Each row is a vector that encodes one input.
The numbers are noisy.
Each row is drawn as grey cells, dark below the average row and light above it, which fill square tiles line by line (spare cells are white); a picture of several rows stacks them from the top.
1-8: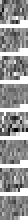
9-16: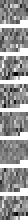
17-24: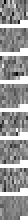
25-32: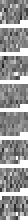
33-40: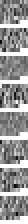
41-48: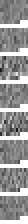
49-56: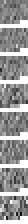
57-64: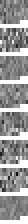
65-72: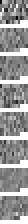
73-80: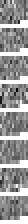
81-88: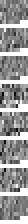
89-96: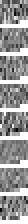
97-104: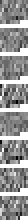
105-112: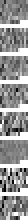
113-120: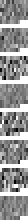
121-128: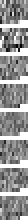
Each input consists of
either a point on a 7-point line, or a point on an 11-point line and a true/false value.
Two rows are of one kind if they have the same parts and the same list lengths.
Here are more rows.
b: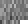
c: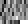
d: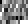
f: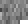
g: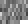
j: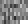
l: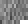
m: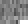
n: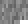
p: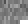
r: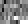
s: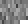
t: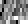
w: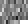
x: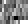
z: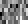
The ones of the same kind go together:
b, l, s, w, z
c, d, f, g, j, m, n, p, r, t, x

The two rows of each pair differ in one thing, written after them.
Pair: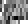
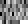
the true/false value
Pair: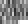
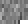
the true/false value
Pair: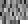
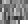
the place on the 11-point line
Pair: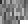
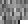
the true/false value
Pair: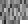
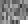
the true/false value
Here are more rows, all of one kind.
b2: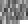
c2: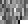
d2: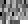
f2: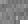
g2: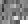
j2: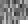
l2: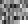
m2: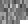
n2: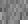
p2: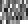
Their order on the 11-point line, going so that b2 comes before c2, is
m2, j2, f2, b2, d2, p2, n2, g2, l2, c2.
